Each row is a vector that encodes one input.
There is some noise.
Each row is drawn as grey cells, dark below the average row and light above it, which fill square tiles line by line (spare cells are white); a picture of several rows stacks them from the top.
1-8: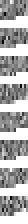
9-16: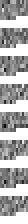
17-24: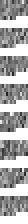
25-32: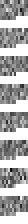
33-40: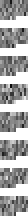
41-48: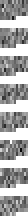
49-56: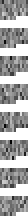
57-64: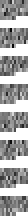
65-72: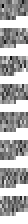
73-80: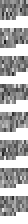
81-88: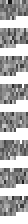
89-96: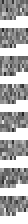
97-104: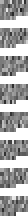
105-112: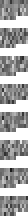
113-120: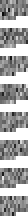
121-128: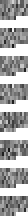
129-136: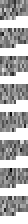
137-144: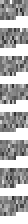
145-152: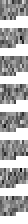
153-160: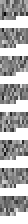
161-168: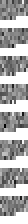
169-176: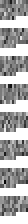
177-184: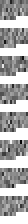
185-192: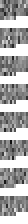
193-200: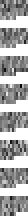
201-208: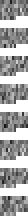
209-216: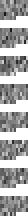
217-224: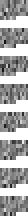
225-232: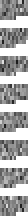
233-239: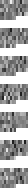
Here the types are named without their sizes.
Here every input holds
a list of points on a line.
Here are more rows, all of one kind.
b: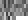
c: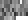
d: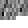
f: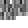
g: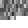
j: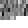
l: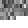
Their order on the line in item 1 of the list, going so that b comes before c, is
b, l, g, j, c, d, f.
